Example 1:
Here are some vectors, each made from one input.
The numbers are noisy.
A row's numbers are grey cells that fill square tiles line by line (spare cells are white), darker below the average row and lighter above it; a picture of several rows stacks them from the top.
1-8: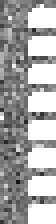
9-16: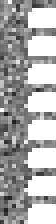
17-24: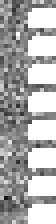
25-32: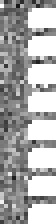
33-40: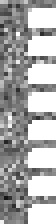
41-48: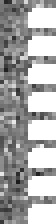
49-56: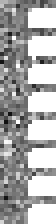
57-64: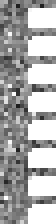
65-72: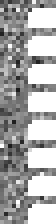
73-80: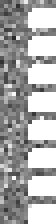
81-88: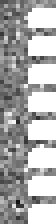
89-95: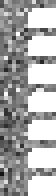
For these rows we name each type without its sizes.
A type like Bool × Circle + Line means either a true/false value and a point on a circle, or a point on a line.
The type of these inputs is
Circle × Line.
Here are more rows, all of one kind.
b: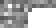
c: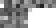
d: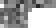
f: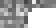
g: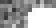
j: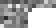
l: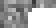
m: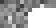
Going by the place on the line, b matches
j and l.
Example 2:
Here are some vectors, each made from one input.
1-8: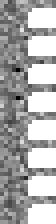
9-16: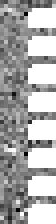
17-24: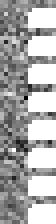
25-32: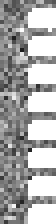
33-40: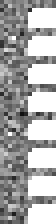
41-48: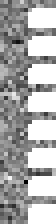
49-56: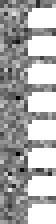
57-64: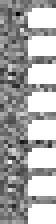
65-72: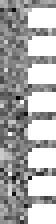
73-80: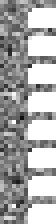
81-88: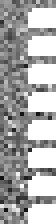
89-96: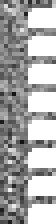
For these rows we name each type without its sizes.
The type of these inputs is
Label + Line.
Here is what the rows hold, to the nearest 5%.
About 70% of them hold a label. The rest hold a point on a line.
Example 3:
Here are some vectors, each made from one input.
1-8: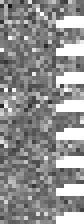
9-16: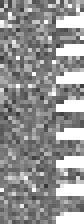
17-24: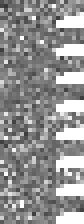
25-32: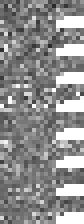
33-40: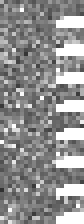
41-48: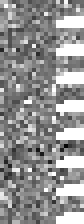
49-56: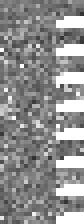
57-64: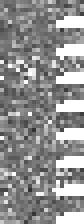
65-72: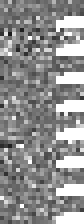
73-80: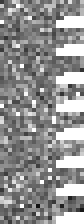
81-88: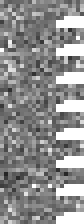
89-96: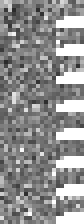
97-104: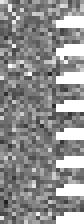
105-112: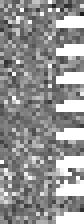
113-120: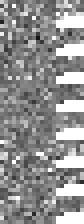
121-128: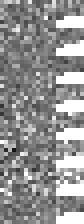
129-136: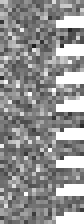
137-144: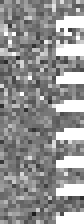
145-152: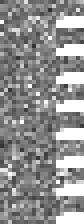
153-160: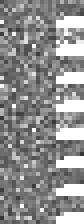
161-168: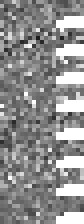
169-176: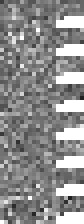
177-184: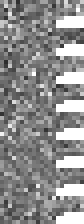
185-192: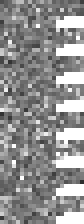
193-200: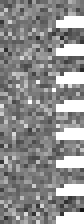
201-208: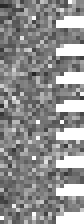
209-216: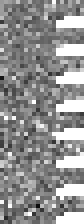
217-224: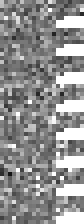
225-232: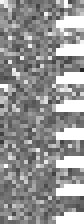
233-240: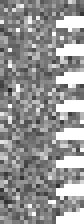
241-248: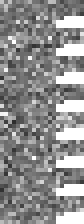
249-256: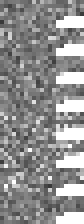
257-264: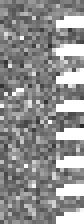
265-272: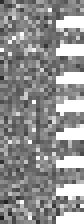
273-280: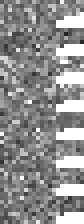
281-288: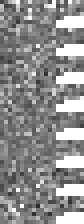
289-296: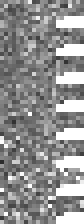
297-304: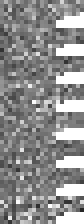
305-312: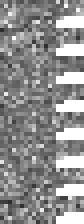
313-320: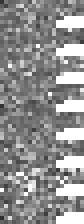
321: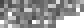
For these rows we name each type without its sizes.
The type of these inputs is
Bool × Circle.
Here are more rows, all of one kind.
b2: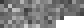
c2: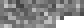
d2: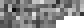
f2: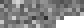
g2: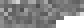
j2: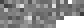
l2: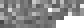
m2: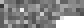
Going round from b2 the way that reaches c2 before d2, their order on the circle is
b2, c2, f2, g2, l2, d2, j2, m2.
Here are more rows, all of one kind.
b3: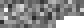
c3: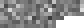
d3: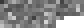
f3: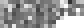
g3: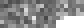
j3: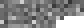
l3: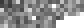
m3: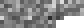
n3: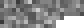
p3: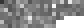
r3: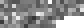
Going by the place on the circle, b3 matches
g3 and p3.
